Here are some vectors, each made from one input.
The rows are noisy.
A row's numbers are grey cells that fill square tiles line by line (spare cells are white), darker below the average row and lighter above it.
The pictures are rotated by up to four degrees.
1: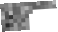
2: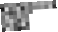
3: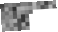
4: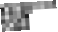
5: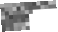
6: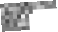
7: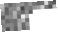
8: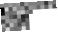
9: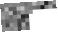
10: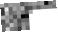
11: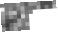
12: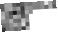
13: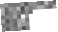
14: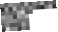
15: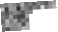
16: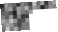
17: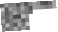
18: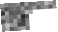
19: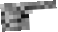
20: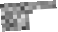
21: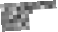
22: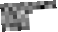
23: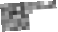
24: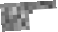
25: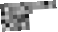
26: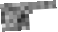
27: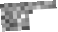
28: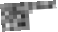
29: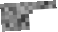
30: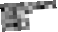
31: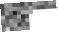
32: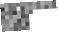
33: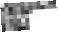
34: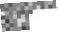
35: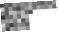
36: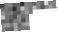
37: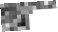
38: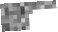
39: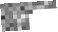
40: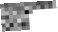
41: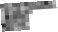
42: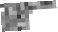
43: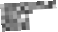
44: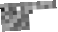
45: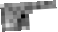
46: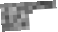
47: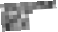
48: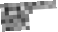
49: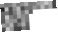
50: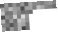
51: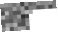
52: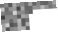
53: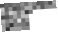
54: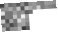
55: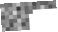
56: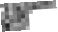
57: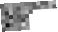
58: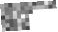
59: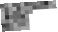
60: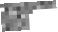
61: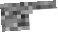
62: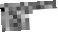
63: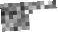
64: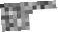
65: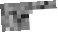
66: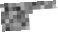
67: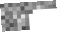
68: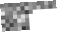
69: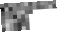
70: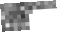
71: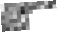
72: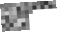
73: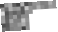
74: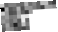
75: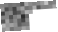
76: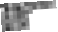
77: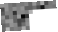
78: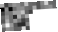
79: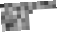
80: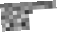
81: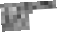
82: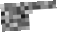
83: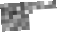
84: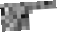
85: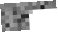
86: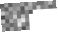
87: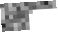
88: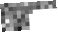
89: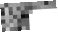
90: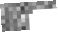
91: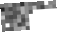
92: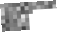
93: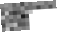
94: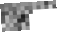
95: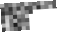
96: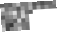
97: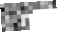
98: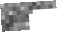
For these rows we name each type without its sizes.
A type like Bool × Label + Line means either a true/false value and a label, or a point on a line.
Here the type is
(Bool × Bool × Bool × Bool + Unit) × Line.
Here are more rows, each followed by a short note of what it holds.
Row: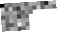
a point on a line and four true/false values
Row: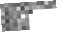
a point on a line
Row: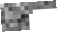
a point on a line and four true/false values
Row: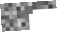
a point on a line and four true/false values
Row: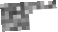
a point on a line
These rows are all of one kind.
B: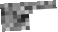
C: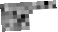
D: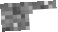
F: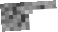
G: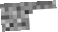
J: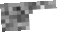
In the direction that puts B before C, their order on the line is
G, J, D, F, B, C.
